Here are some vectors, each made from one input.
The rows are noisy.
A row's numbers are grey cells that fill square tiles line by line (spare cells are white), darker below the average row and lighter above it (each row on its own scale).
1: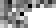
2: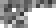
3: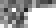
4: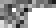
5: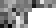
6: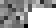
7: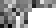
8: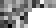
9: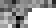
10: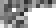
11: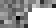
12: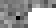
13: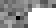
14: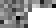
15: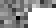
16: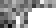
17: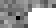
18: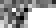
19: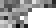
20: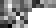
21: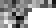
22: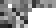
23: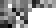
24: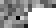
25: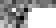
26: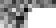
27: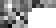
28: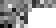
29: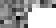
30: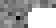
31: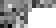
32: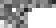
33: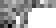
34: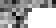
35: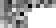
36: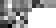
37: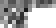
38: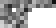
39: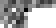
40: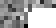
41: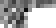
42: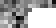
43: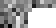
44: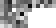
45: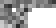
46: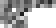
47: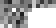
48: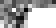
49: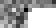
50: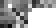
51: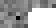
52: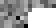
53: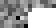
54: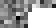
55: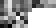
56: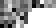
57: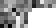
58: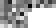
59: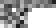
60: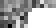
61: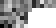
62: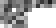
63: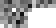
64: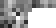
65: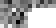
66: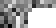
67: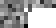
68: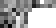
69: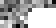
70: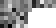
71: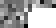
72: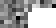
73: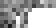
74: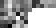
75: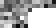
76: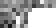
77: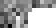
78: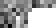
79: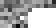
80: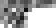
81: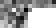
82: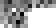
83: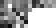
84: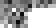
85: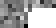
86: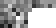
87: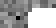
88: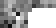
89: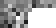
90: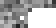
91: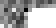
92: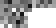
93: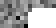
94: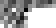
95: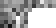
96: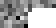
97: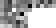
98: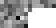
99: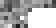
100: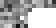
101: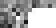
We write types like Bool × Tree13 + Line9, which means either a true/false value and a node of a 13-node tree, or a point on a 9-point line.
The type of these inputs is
Bool × (Line5 + Line6).
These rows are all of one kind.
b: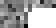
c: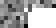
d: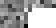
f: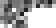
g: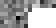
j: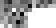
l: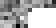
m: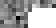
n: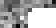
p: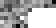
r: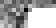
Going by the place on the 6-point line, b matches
c, d, g and m.
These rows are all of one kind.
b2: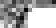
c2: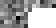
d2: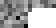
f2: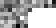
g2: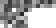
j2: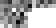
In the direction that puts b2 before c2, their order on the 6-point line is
j2, g2, b2, f2, d2, c2.
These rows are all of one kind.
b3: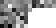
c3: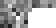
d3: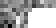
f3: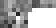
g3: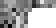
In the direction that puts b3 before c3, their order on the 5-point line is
d3, g3, b3, c3, f3.
